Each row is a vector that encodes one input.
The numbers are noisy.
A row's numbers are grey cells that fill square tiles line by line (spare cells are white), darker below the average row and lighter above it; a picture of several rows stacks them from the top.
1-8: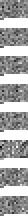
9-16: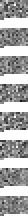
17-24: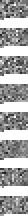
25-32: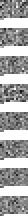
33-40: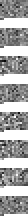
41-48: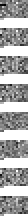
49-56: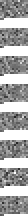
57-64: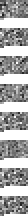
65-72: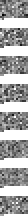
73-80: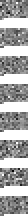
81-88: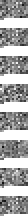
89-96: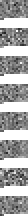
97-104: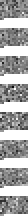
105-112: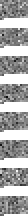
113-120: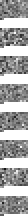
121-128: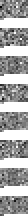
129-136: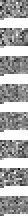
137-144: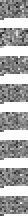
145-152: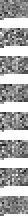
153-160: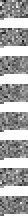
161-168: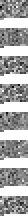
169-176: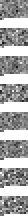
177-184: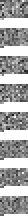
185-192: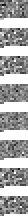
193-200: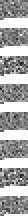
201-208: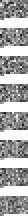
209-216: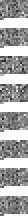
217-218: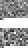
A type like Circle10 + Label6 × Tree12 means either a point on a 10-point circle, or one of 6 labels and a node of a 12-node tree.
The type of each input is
Bool × Circle6 × Line4 × Line5 + Label9 × Line7 × Tree8 + Line3 × Line6.
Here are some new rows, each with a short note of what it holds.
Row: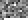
a point on a 3-point line and a point on a 6-point line
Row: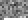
one of 9 labels, a point on a 7-point line and a node of an 8-node tree
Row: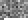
one of 9 labels, a point on a 7-point line and a node of an 8-node tree
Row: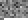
one of 9 labels, a point on a 7-point line and a node of an 8-node tree
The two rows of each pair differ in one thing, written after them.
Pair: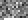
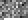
the place on the 4-point line
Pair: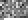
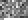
the place on the 5-point line
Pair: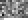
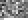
the place on the 4-point line
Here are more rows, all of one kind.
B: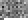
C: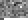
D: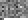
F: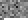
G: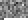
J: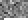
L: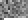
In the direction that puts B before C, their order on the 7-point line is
J, L, F, G, B, D, C.
